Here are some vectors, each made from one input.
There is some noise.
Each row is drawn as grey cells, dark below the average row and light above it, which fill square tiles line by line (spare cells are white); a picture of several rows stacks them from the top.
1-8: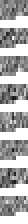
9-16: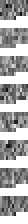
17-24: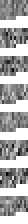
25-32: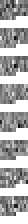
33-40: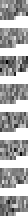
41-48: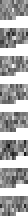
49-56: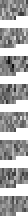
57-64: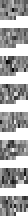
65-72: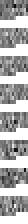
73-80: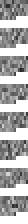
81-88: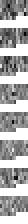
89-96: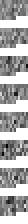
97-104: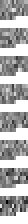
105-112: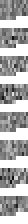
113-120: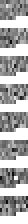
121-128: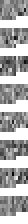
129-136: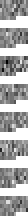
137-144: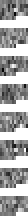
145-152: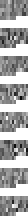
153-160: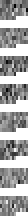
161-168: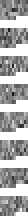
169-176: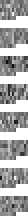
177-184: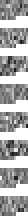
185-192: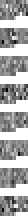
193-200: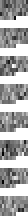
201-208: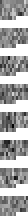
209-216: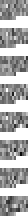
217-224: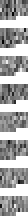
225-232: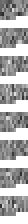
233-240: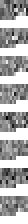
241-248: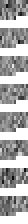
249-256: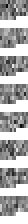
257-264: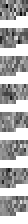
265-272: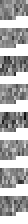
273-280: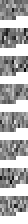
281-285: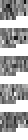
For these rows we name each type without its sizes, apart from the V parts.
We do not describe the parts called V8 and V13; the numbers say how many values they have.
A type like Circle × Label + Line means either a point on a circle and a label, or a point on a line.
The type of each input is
Bool × Bool × Bool × Bool × Bool × (Line × V8 + V13).
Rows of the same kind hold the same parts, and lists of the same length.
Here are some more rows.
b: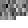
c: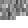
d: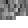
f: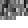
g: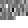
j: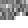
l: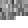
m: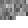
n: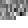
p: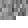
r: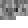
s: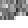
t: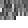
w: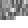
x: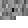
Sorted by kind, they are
b, d, f, t
c, g, j, l, m, n, p, r, s, w, x

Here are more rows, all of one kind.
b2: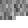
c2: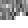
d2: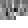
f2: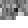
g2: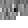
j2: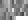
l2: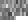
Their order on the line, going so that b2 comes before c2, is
b2, d2, j2, l2, g2, c2, f2.
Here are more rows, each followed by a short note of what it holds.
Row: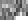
a point on a line, five true/false values and a value of V8
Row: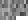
a point on a line, five true/false values and a value of V8
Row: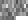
a point on a line, five true/false values and a value of V8
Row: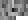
a point on a line, five true/false values and a value of V8
